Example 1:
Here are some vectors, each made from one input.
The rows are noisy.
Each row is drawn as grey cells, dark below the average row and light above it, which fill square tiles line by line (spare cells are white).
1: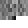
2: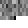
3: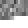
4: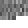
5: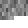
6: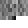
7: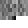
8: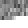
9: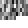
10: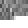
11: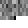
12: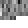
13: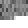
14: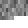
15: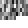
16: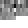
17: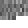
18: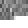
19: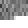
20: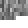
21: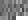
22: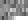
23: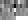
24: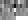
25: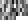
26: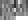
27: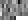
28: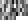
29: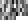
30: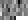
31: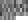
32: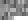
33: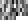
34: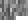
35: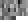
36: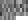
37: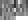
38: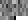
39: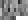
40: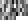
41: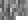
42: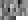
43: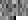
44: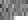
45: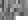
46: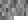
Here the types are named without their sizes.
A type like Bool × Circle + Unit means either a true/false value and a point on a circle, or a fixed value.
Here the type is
List(Line).
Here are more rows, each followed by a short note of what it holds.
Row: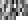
the empty list
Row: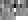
a list of one item
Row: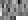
a list of two items
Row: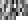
the empty list
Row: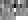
a list of one item
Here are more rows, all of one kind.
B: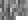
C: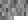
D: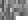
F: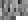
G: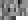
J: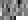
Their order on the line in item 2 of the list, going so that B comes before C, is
F, D, B, J, G, C.
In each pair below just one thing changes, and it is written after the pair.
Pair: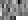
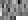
the place on the line in item 2 of the list
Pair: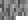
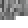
the place on the line in item 2 of the list
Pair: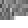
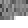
the place on the line in item 2 of the list
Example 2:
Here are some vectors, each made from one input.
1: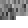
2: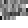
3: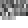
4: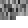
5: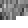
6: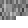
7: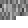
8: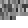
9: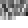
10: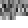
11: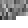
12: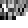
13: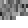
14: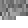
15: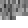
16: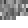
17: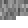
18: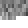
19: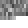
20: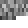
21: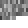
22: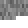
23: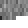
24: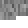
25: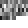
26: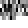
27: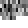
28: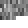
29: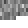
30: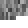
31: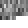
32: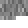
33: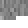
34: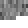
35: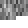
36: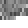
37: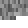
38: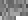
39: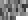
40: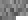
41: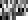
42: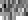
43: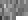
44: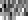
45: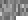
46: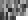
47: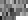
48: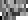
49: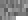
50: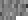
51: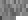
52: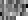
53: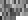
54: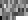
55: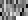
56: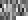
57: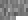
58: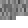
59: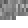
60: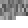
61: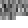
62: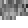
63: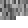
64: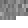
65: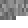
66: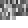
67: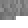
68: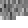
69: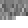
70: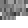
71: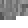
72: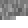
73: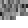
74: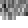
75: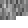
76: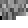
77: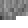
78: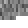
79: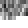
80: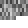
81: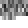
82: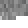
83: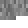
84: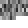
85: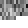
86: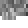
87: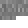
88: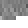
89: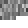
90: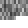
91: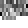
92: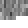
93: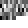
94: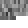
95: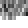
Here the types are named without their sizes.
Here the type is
(Bool × Bool × Bool + Unit) × Circle.
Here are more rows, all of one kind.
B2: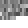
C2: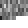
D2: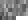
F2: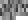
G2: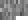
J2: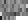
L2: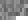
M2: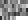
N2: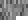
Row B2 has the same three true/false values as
C2, L2 and N2.
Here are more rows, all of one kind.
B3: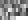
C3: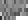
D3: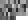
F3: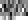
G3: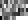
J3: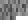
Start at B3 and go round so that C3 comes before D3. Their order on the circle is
B3, C3, D3, F3, G3, J3.
